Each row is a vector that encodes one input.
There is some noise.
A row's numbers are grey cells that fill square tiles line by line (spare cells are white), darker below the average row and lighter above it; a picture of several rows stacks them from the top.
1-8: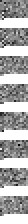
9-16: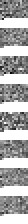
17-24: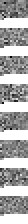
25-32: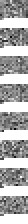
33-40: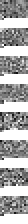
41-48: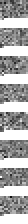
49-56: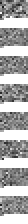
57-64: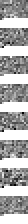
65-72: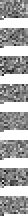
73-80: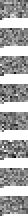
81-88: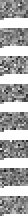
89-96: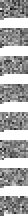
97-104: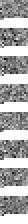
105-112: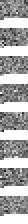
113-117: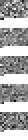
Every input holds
a point on a 9-point line, together with either a point on an 8-point circle, or a fixed value.
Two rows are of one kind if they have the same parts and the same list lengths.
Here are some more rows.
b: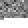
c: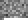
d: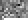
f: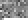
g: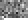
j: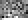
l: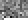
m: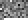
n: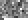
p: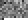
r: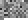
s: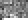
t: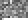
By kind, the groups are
b, c, f, j, r, s, t
d, g, l, m, n, p

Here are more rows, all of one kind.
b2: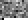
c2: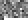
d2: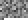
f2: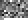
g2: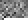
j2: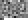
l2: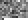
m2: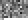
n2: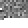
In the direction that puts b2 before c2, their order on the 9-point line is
g2, b2, l2, m2, d2, n2, f2, j2, c2.
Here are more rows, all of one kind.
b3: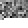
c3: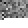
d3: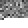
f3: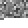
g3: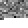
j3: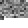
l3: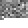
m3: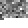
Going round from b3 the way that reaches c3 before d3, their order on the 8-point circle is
b3, c3, l3, m3, j3, g3, f3, d3.
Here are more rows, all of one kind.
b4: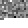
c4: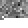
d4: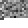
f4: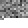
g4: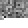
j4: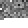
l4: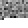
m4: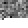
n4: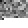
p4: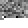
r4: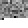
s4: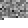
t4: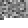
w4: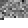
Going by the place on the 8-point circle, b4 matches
d4, l4, r4 and w4.
